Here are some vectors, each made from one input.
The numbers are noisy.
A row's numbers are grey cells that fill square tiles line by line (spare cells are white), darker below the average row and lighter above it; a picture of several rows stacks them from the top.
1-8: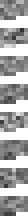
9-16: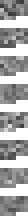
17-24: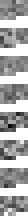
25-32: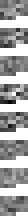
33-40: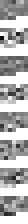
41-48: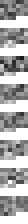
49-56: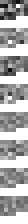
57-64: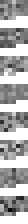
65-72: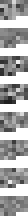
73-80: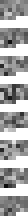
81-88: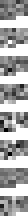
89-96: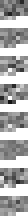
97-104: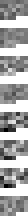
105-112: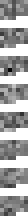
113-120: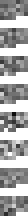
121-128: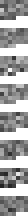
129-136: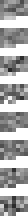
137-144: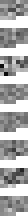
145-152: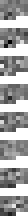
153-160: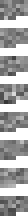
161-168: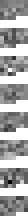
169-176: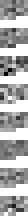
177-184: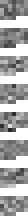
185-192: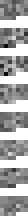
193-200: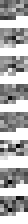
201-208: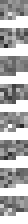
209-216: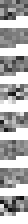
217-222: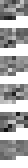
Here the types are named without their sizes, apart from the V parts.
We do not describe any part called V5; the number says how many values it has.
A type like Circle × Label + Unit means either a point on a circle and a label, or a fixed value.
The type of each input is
(Bool × Bool × Bool + V5) × Tree + List(Line).
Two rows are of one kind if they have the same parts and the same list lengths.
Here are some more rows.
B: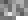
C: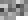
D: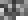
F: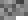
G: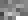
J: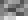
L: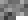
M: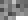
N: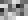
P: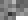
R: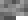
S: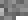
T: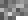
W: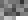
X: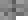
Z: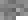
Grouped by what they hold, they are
B, S, T
C, D, R
F, G, J, N
L, X, Z
M, P
W

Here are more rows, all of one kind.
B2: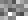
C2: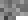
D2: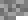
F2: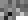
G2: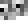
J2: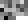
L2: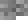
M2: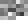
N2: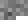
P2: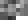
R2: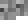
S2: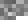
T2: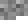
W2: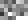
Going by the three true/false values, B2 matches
J2, N2 and T2.
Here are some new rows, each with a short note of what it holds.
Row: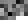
a list of three items
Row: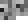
a node of a tree and three true/false values
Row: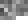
the empty list
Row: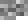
a node of a tree and three true/false values
